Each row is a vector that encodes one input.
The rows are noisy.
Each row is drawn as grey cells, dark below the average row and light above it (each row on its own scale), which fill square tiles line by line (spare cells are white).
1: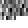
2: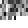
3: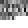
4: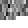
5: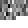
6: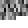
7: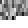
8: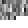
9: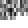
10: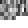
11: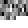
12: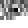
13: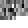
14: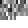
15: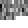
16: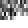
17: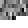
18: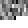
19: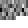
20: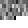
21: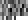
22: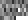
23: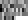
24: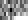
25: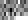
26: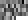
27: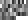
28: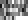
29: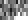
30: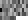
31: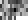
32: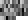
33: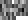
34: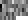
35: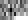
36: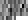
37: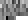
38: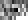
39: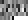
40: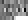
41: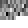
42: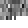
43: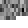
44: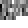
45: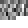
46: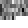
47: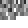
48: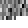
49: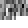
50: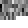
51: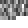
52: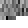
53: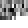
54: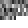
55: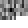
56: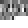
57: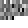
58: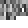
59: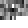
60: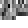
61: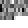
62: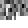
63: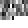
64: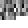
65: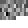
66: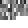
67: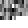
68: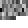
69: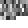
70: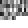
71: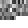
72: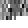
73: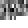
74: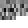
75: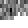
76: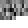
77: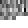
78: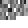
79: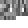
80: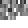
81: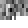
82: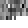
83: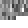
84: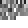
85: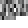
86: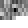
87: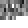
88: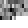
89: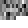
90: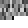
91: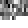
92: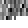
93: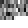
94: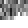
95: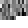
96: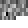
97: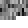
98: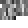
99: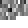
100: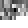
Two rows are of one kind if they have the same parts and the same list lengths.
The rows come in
2 kinds.
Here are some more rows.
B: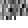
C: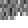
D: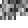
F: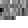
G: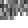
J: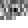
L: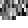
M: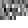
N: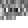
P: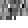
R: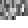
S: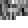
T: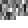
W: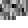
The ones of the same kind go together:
B, C, D, G, J, M, N, P
F, L, R, S, T, W

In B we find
a node of a 12-node tree.
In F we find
a point on an 11-point circle and a node of a 12-node tree.
